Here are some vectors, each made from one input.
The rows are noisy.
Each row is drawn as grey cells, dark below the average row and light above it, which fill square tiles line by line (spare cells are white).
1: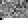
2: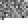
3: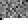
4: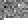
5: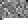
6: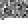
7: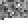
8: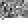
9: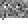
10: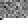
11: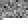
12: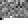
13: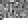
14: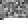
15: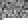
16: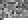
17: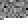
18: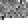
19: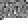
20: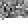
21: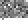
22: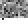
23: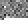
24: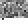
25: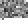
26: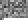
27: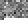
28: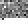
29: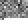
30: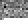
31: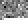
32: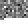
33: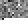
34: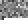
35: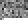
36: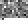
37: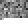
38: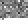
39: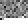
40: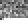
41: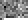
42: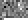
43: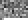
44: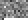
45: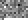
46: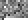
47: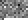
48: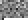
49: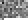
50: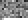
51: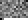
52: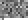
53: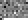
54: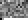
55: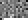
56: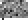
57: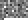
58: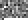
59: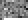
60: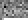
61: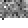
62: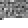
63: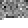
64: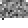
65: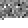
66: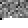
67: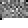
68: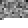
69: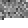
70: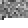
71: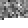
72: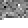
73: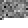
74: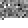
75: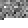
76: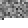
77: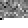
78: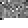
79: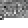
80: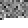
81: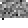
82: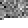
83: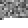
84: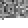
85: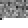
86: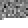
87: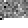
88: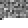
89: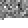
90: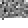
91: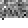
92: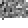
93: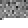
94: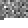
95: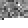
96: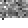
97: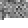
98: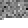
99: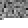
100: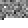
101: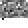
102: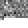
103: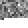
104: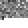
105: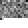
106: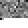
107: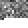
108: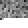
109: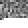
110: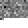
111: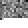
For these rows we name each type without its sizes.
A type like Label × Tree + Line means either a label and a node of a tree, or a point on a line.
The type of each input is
(Bool × Bool × Bool + Line) × Line.
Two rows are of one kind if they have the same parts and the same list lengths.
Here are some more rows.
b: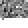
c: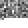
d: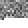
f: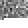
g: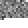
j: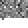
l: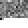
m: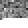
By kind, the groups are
b, c, d, f, g, j
l, m

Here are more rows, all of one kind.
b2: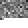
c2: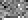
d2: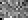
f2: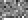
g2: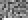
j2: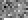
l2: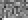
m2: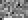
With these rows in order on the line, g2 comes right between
l2 and m2.
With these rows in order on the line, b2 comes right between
d2 and m2.
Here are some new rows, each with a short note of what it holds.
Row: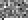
a point on each of two lines
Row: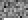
a point on a line and three true/false values
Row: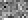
a point on a line and three true/false values
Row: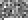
a point on each of two lines
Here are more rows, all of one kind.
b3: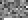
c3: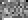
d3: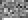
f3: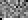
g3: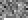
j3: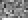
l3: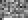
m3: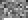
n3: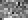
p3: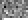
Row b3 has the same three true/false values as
g3 and m3.
